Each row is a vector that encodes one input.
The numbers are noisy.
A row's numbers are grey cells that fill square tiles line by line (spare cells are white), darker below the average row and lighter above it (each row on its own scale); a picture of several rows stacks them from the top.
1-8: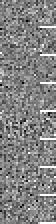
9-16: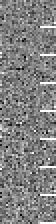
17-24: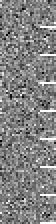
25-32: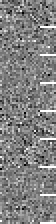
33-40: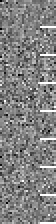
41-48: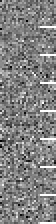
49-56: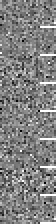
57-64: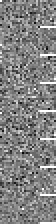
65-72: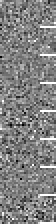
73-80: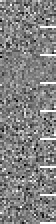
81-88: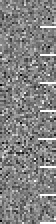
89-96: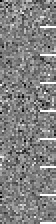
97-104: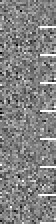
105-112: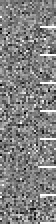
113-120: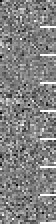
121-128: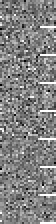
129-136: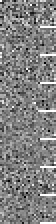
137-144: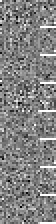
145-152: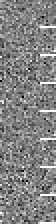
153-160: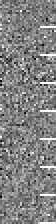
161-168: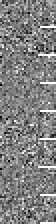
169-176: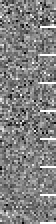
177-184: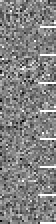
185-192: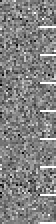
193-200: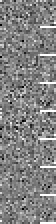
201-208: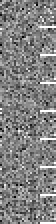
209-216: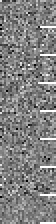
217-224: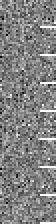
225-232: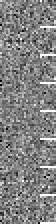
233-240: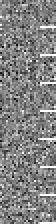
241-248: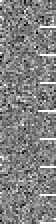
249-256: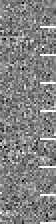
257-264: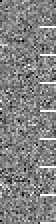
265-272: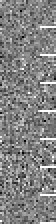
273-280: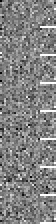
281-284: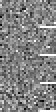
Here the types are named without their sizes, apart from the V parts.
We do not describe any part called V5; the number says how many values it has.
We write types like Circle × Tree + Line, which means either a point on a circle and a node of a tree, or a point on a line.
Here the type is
(Label + Tree) × List(V5).
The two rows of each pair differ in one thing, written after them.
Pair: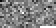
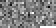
the value of V5 in item 1 of the list
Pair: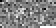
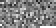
the value of V5 in item 1 of the list
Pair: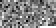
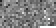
the value of V5 in item 1 of the list
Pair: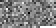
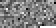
the value of V5 in item 1 of the list
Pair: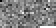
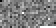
the value of V5 in item 2 of the list
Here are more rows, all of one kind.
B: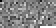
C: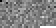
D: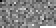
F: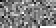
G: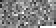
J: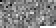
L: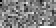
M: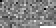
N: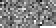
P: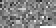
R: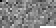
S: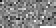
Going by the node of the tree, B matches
M, N, P and S.
